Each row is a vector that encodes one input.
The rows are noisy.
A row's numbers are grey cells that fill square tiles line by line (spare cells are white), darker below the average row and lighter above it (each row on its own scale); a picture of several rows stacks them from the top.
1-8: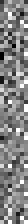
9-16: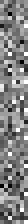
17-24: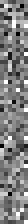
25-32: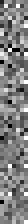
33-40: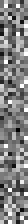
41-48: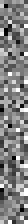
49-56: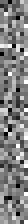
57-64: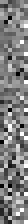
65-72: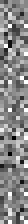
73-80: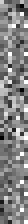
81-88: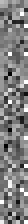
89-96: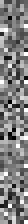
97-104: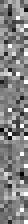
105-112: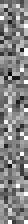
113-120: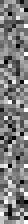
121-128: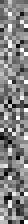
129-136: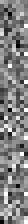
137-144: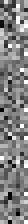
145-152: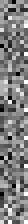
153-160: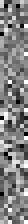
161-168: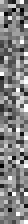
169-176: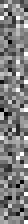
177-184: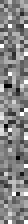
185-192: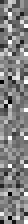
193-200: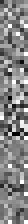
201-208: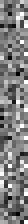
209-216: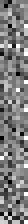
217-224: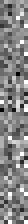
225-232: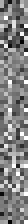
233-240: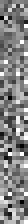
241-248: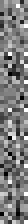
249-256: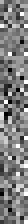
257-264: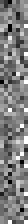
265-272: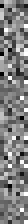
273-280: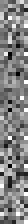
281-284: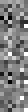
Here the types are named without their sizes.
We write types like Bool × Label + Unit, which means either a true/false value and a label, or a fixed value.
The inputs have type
Label × (Label + Line).
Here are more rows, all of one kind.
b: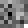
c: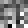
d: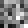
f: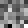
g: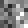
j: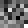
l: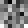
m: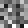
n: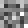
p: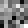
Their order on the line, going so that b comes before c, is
p, d, g, b, n, c, m, f, j, l.
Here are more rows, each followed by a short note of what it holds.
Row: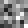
a label and a point on a line
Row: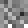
two labels
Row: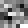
two labels
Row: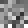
two labels
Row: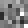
a label and a point on a line
